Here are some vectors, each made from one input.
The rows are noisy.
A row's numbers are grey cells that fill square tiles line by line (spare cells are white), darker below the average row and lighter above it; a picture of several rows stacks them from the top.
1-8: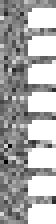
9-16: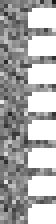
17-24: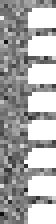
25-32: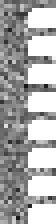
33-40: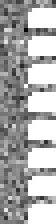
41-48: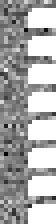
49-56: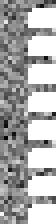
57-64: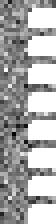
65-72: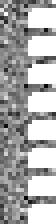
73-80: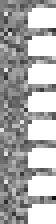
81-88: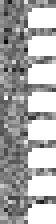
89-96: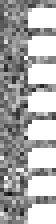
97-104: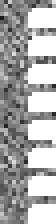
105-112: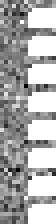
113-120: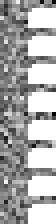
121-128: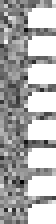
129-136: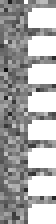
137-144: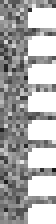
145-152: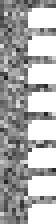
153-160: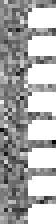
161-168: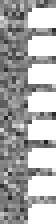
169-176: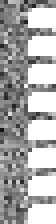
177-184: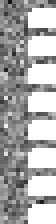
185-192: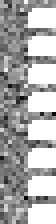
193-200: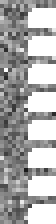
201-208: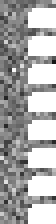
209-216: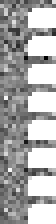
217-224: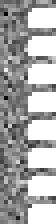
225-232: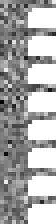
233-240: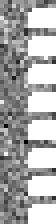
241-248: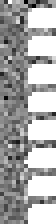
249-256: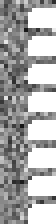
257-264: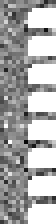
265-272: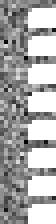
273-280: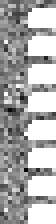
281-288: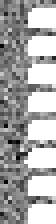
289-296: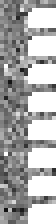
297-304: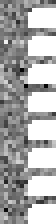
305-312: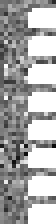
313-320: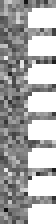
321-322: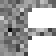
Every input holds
a list of up to two points on a 15-point circle.
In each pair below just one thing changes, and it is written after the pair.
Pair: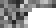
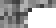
the place on the 15-point circle in item 2 of the list
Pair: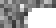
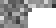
the place on the 15-point circle in item 1 of the list
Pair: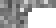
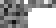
the place on the 15-point circle in item 2 of the list
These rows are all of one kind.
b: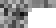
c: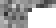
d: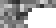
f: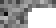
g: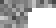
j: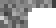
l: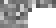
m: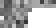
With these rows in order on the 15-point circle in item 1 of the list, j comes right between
f and m.
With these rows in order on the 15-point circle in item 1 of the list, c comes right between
b and l.
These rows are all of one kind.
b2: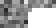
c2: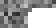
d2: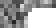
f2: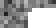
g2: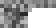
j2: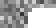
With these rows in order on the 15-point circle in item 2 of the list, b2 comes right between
f2 and j2.
